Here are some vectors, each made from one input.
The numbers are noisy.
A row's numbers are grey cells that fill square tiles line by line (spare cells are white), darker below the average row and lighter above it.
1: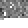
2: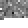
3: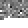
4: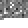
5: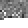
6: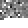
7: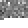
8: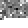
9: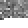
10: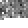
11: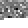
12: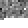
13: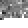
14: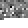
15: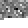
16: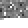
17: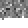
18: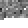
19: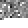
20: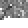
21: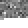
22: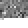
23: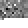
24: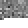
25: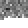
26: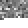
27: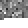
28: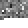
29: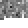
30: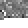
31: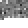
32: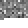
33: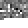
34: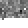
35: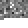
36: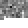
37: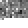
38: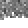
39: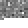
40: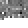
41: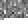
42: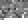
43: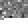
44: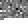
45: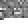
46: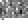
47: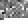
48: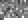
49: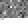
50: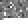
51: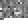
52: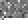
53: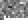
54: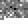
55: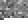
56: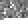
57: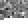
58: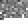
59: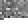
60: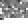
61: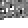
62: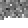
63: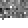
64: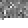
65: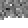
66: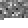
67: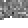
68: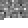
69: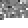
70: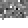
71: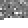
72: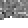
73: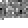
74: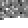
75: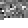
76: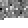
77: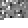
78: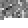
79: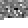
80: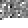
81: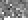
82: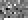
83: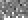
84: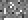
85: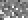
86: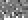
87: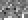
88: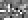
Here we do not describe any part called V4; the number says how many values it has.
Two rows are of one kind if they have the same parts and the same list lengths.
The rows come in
2 kinds.
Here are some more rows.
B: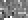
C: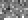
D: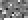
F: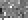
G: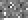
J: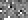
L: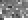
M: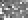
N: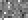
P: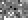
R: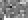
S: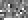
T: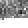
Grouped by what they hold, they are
B, C, D, F, G, L, M, N, R, T
J, P, S

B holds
a point on a 6-point line and four true/false values.
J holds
a point on a 6-point line and a value of V4.
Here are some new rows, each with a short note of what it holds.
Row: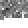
a point on a 6-point line and four true/false values
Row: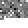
a point on a 6-point line and a value of V4
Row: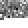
a point on a 6-point line and a value of V4
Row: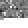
a point on a 6-point line and four true/false values
